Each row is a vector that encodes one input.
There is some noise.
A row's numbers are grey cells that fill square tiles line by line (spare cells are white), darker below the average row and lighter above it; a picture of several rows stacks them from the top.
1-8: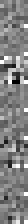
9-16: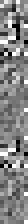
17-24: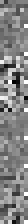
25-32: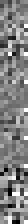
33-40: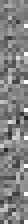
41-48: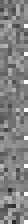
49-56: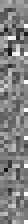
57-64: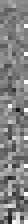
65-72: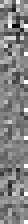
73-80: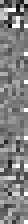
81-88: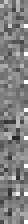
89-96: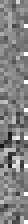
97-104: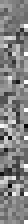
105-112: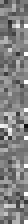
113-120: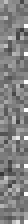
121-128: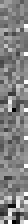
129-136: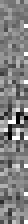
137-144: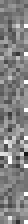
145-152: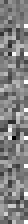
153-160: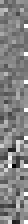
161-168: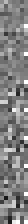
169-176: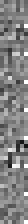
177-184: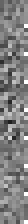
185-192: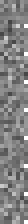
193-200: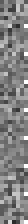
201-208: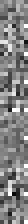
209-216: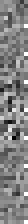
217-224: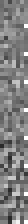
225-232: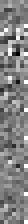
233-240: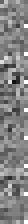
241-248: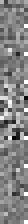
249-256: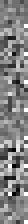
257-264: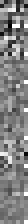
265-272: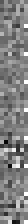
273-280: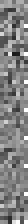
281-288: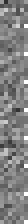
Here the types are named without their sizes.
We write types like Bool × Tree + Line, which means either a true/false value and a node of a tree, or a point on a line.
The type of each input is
List(Line).
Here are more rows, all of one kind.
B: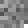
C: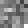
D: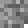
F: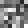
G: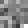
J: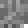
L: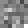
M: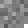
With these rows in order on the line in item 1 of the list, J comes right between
L and M.
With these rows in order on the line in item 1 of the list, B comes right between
G and M.
